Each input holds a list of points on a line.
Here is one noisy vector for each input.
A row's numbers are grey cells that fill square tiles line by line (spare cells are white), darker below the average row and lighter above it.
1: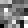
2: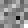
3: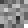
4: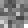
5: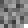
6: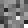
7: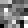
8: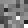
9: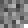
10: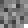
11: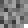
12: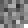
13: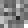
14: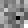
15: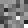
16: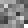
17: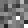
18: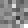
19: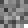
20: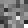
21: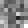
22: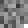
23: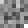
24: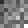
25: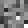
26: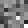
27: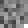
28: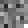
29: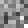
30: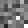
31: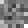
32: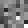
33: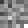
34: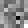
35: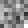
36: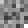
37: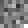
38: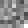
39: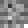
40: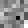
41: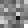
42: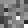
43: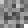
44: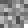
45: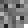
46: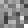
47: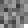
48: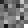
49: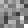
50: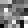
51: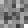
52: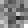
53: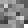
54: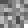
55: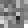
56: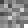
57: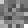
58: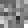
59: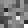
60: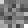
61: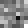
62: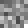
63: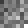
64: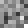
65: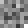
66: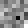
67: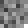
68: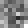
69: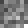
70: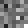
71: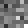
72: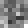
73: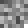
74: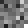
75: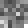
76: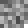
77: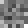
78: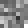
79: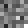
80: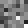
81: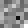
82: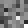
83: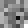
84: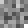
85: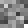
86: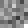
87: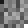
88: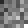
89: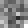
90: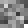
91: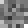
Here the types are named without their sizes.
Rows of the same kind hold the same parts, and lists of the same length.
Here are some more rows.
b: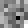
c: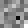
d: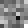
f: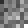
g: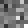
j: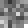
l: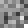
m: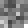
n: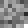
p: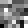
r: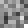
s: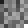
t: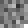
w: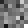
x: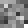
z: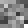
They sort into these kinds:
b, c, d, f, g, j, m, n, s, t, w
l, r, x, z
p

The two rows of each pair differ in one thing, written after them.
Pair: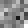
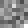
the place on the line in item 1 of the list
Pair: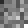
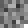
the place on the line in item 2 of the list
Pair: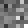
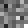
the place on the line in item 2 of the list
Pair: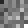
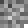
the place on the line in item 1 of the list
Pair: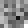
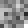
the place on the line in item 1 of the list
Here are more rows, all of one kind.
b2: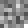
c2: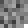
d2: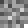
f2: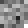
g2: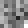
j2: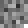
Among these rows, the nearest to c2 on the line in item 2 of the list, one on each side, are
g2 and j2.
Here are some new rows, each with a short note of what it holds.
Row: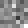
a list of two items
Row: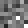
a list of one item
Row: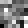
the empty list
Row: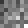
a list of two items
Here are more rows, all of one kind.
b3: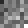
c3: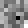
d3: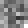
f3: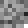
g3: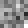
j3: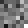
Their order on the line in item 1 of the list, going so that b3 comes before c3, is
j3, b3, f3, g3, c3, d3.
